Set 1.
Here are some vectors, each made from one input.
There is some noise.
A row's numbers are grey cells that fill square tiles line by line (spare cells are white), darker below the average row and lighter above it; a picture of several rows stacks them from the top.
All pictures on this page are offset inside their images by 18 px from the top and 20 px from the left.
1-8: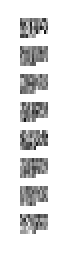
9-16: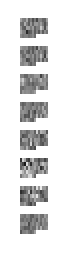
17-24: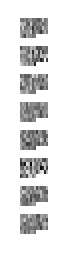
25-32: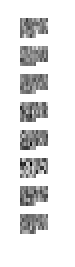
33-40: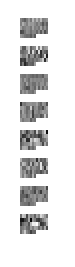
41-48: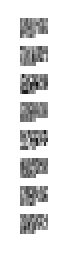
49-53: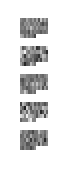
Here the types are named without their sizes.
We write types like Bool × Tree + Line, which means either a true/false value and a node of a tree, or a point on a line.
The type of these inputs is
Bool × Label + Unit.
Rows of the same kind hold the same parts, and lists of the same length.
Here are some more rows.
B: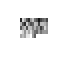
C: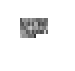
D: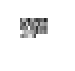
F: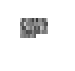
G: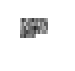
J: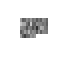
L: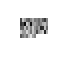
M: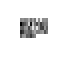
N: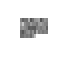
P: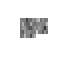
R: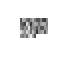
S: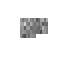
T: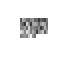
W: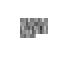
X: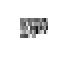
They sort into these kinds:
B, D, L, R, T, X
C, F, G, J, M, N, P, S, W

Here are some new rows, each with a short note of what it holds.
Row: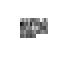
a label and a true/false value
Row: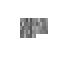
a label and a true/false value
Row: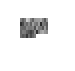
a label and a true/false value
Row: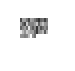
a fixed value
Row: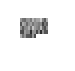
a label and a true/false value
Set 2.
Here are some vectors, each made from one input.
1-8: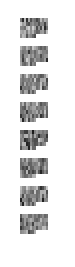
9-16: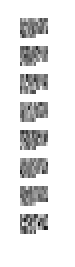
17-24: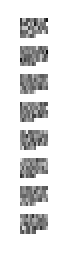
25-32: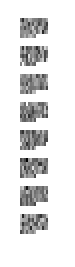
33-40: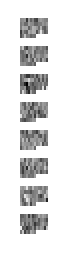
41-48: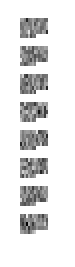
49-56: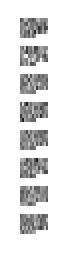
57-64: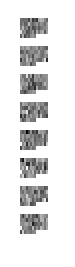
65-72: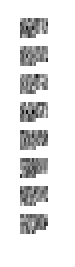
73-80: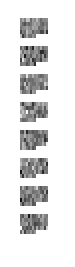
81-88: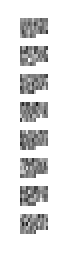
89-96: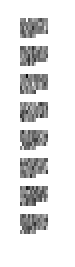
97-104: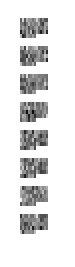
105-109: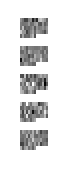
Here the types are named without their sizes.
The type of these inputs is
Bool × Bool × Bool × Bool × Circle.
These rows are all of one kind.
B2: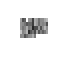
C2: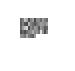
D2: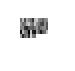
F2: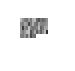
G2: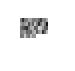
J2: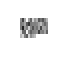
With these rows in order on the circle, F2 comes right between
C2 and J2.
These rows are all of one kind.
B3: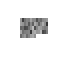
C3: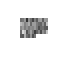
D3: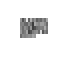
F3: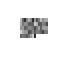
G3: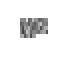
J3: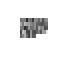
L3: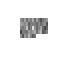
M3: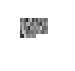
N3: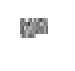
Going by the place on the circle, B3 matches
D3 and M3.
